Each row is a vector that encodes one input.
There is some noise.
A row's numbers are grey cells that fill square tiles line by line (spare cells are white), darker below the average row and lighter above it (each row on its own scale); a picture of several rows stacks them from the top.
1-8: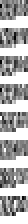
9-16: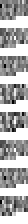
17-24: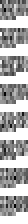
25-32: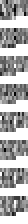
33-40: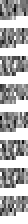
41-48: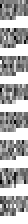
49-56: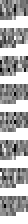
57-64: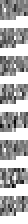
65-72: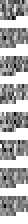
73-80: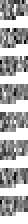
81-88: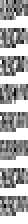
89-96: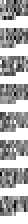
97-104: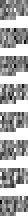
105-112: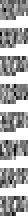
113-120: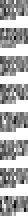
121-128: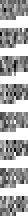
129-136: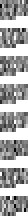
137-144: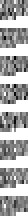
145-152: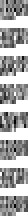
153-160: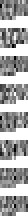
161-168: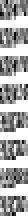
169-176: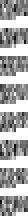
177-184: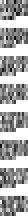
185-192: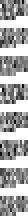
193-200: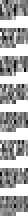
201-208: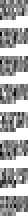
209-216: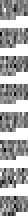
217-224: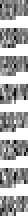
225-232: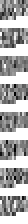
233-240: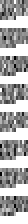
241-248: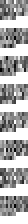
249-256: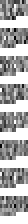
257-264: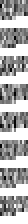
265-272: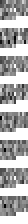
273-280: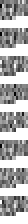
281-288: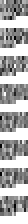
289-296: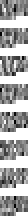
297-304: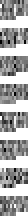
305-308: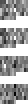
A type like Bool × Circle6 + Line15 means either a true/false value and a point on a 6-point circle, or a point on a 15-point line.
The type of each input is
Bool × (Line8 + Line10).
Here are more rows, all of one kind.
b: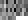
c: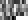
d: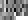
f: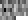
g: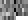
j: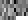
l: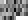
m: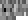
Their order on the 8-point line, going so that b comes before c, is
m, f, b, d, l, g, c, j.
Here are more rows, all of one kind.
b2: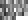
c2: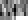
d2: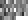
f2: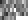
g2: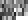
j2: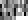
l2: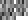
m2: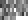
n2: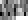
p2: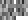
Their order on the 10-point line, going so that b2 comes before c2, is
f2, m2, d2, b2, g2, j2, n2, c2, l2, p2.
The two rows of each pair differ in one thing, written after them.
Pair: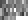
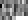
the true/false value
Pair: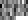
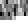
the place on the 10-point line
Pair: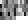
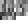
the true/false value
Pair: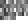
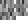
the place on the 10-point line
